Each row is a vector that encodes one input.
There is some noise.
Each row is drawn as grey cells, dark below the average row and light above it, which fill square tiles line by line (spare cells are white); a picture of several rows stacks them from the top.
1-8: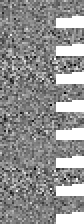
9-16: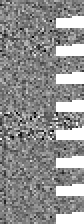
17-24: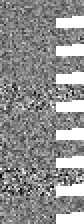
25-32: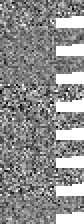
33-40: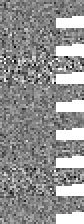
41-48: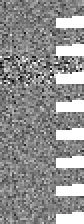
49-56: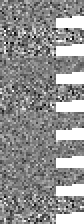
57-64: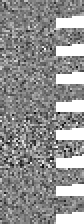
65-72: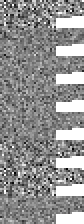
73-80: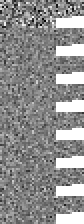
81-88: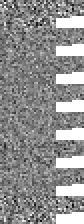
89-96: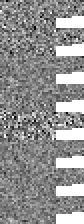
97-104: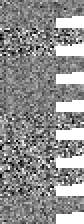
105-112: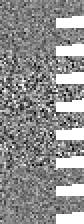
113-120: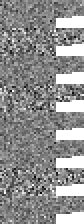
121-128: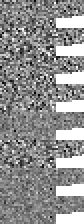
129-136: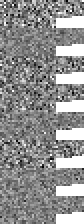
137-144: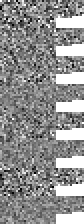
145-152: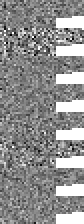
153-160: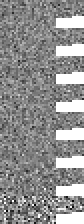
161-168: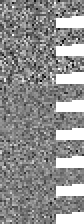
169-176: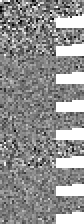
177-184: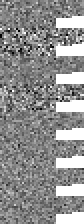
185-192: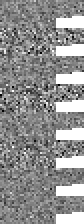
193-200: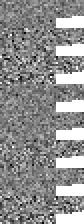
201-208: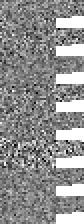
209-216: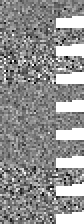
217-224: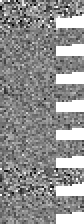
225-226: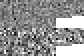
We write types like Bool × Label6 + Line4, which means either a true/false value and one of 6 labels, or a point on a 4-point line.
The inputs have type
Bool × Line10 + Line7.
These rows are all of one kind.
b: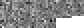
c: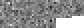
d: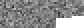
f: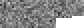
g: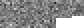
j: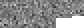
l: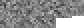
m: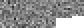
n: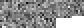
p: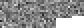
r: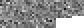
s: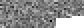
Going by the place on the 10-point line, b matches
c, g, n and p.
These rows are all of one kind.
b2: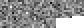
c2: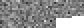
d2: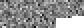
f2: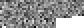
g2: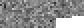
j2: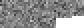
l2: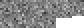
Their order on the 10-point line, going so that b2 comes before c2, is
b2, j2, d2, g2, f2, l2, c2.
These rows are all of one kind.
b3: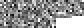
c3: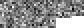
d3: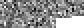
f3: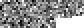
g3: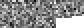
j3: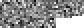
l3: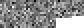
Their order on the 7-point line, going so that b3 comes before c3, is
b3, d3, c3, l3, g3, j3, f3.
